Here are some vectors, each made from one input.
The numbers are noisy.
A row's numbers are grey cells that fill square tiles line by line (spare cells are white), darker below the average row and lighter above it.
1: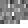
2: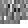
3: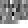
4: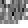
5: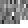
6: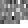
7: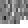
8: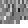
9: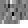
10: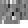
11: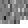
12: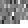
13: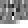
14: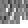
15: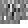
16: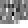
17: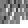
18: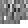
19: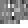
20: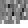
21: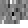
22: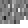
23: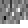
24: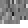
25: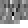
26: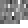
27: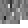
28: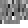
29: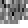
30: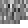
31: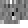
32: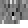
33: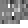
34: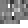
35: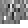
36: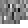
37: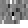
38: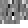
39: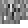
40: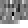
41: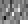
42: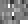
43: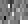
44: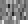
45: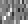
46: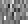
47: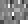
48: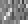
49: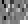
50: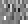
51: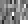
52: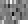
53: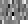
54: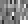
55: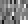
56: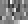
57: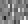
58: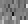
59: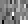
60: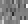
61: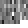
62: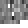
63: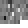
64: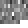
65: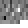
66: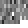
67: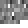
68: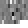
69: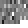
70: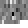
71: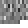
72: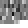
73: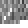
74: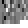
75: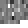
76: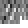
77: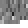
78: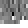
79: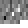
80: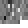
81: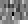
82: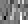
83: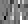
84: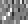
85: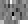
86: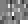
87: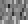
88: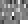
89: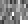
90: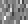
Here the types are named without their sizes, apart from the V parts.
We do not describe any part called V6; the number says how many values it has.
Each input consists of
a true/false value, together with either a point on a line, or a value of V6.
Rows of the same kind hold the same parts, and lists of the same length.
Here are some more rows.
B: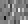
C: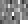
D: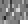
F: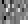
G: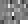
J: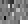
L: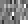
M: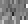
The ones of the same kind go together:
B, D, F, J, M
C, G, L

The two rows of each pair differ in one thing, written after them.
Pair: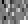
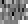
the true/false value
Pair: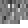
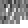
the value of V6
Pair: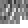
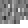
the value of V6
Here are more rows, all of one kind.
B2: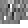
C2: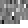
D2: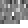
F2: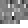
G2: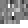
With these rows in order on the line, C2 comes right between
B2 and D2.
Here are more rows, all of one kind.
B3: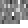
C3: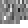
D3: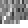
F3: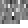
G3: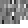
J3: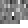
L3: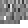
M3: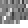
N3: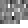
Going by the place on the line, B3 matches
C3, F3 and J3.
